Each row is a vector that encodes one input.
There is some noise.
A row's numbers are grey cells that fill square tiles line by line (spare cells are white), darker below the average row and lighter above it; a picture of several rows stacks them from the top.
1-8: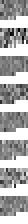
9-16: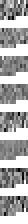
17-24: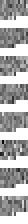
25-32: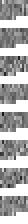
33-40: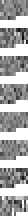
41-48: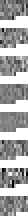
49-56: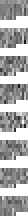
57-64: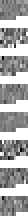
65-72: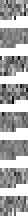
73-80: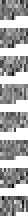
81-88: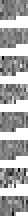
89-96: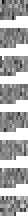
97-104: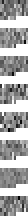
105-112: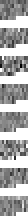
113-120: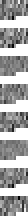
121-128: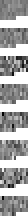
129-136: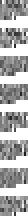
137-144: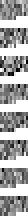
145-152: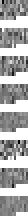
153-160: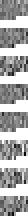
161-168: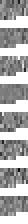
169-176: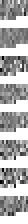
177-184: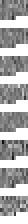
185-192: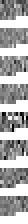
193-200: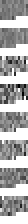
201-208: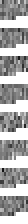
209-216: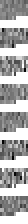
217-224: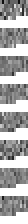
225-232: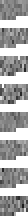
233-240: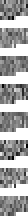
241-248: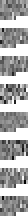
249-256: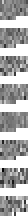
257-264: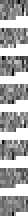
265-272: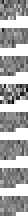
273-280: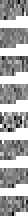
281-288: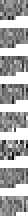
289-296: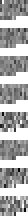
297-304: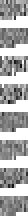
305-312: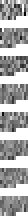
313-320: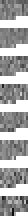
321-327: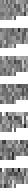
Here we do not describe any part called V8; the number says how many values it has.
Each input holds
a node of a 9-node tree, together with either a fixed value, or a node of a 9-node tree and a value of V8.
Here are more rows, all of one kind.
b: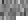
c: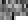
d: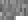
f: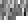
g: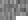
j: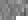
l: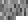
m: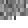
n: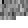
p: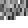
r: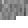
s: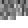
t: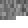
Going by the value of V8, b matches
j, l and t.
